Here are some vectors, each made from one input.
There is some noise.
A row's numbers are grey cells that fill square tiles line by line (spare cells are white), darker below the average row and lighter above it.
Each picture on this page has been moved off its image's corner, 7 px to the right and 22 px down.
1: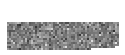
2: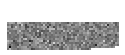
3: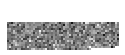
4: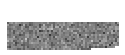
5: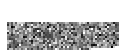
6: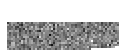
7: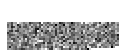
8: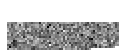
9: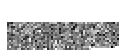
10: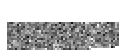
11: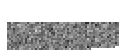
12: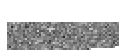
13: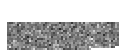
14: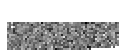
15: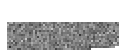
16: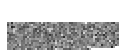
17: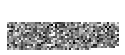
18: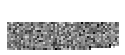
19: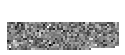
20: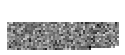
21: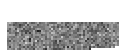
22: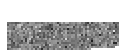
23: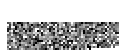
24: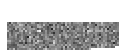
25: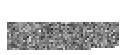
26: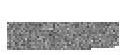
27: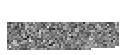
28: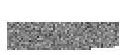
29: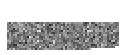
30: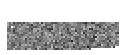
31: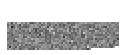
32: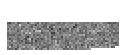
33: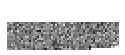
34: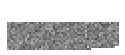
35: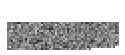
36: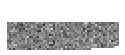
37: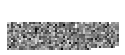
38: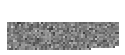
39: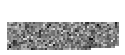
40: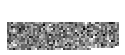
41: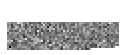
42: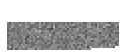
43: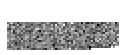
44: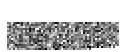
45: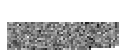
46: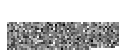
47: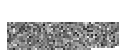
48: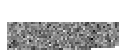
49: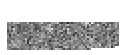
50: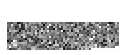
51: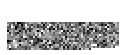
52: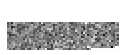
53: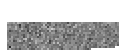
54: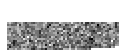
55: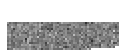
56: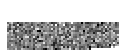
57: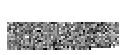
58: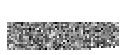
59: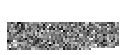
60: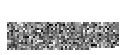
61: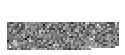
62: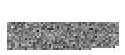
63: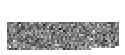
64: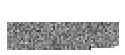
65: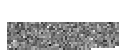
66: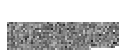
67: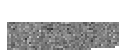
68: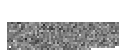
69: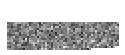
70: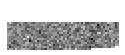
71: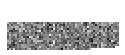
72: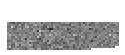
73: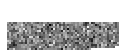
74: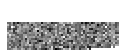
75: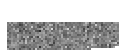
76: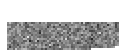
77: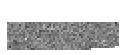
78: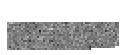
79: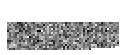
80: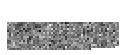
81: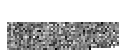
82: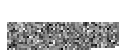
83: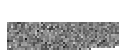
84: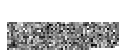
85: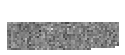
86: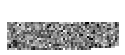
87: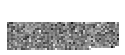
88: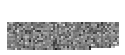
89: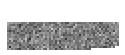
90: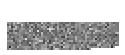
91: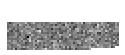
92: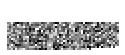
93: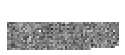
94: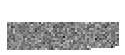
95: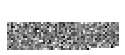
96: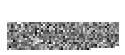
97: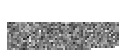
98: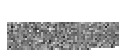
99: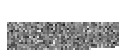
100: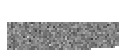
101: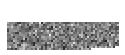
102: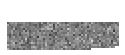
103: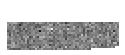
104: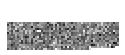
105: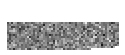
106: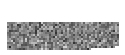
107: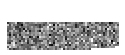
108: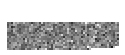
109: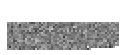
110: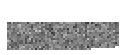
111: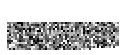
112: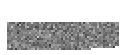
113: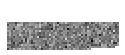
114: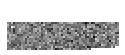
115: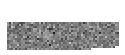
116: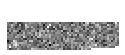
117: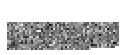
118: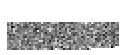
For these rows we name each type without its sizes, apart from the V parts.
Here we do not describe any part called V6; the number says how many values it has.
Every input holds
a list of items, each a true/false value and a value of V6.
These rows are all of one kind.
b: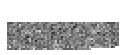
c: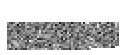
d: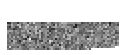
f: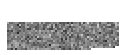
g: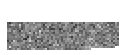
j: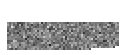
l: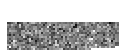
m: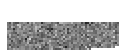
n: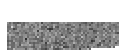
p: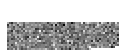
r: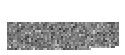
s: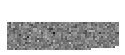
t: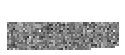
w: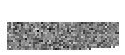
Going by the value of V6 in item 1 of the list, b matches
c, l and r.
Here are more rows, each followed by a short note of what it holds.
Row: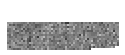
a list of two items
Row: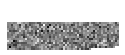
a list of two items
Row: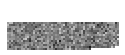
a list of two items
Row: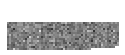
a list of one item
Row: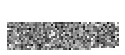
the empty list
